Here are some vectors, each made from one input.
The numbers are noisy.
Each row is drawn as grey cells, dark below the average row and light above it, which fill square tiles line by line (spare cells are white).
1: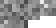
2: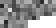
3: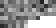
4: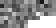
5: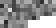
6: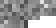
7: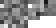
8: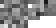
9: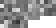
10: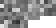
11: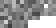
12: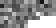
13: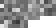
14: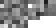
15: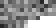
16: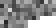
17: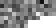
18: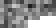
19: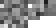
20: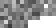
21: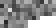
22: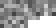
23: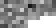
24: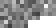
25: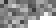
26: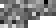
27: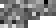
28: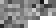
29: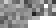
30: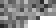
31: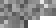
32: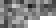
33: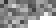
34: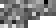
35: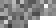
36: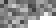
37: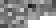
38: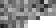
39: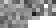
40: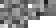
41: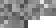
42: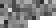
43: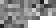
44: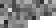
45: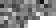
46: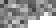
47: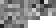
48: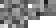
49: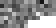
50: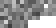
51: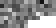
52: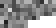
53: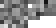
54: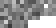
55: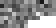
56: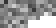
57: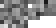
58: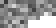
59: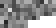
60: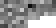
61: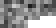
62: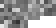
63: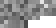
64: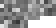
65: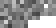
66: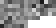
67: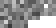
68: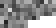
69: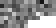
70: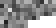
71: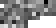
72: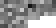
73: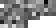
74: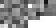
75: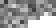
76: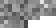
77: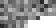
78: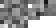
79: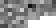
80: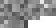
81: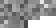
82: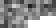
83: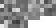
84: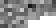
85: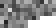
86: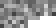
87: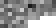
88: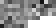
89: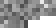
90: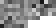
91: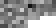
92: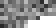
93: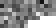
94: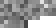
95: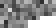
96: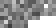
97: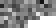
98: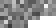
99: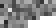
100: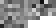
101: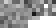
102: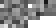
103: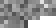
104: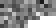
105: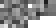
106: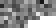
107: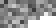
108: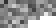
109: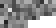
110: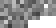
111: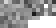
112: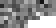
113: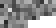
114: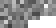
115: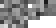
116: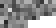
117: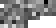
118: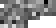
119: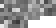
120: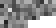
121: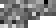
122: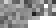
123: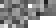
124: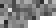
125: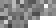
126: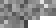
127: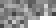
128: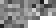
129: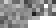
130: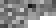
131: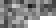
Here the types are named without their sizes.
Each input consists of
a point on a line.
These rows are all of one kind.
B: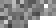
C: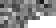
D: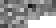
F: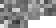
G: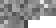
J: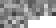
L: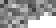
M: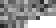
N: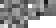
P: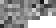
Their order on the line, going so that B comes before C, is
N, F, G, B, J, L, D, P, M, C.
